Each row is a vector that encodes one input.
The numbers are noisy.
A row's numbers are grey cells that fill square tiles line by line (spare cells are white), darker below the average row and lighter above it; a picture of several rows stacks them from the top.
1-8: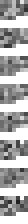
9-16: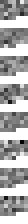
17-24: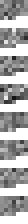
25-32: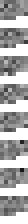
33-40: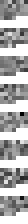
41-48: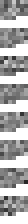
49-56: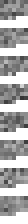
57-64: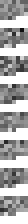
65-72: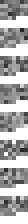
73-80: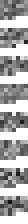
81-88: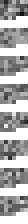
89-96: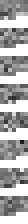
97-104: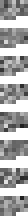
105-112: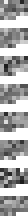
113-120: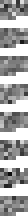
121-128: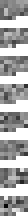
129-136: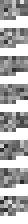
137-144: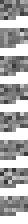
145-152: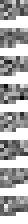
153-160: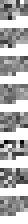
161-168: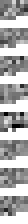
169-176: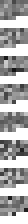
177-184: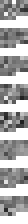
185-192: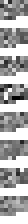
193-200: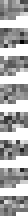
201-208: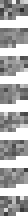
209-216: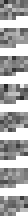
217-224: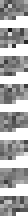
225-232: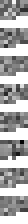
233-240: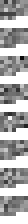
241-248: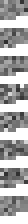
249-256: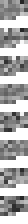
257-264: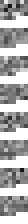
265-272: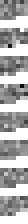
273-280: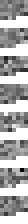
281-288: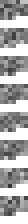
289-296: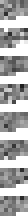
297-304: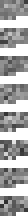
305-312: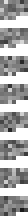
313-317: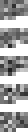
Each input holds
a list of up to two items, each either a point on a 5-point line, or a point on an 11-point line.
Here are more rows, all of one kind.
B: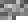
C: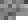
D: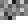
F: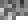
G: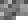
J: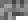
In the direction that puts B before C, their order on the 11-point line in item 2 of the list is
D, B, G, C, J, F.
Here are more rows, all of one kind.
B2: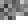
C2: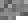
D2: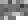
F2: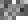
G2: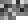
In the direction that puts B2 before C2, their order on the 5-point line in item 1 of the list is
B2, C2, D2, F2, G2.
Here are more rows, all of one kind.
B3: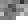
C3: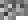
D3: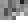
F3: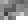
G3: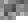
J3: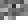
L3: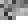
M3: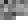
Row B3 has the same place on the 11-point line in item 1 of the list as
F3 and L3.
